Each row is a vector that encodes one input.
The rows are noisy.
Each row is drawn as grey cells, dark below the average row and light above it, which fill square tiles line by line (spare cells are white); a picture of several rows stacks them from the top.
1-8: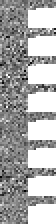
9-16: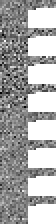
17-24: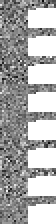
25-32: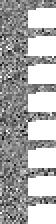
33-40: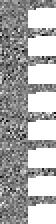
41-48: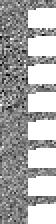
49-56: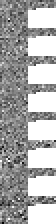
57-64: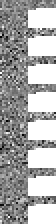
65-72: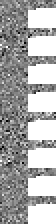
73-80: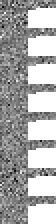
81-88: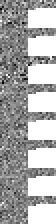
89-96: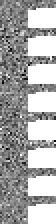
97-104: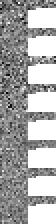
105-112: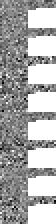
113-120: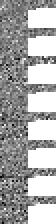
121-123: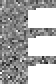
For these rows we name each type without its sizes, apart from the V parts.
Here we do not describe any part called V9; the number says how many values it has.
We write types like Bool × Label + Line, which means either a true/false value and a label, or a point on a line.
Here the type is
Bool × Bool × Bool × Bool + Tree × V9 + Unit.
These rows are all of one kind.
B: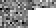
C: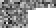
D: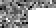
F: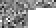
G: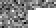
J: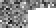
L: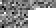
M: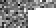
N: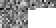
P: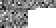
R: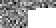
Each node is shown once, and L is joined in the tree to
C, G and M.
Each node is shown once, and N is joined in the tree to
B and J.
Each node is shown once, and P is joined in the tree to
F.
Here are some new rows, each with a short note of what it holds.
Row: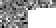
a node of a tree and a value of V9
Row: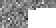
four true/false values
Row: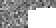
a fixed value
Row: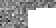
four true/false values
